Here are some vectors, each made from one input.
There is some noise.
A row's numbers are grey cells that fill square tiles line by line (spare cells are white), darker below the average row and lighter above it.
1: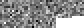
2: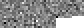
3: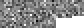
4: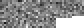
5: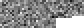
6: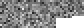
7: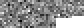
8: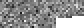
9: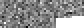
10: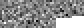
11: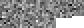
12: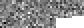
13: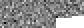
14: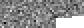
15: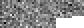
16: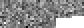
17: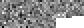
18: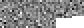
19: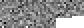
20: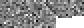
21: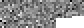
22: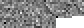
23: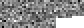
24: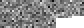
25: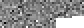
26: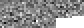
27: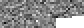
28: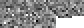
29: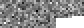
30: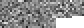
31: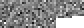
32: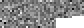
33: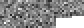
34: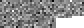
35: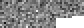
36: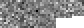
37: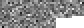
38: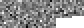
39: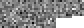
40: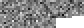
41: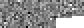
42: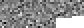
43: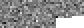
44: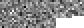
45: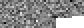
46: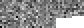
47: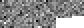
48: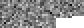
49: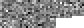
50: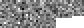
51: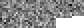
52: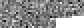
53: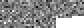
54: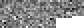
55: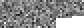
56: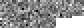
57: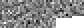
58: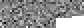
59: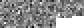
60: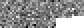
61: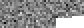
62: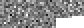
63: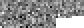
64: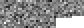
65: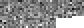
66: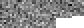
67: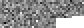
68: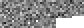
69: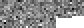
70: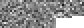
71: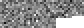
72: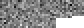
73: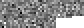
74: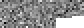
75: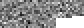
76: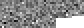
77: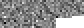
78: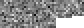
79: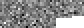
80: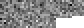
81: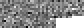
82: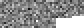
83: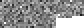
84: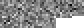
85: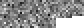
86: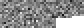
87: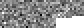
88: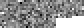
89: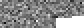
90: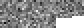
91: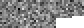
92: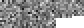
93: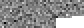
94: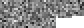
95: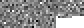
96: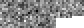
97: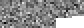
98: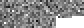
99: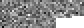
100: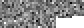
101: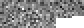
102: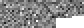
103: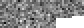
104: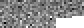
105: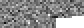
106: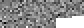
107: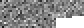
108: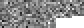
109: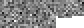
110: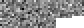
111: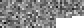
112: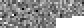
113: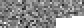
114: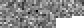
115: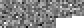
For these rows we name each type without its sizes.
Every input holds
a node of a tree and a true/false value, together with either a fixed value, or a node of a tree.
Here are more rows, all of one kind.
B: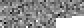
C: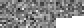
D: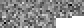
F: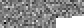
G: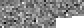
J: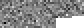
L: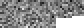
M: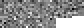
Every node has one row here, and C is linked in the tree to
J and L.
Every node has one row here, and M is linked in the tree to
B.
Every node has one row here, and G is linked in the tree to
J.
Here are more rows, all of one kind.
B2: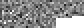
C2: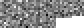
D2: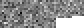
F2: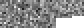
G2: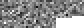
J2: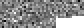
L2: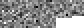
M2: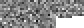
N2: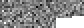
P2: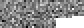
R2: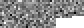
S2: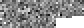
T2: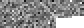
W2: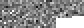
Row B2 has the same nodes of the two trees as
G2, L2 and W2.
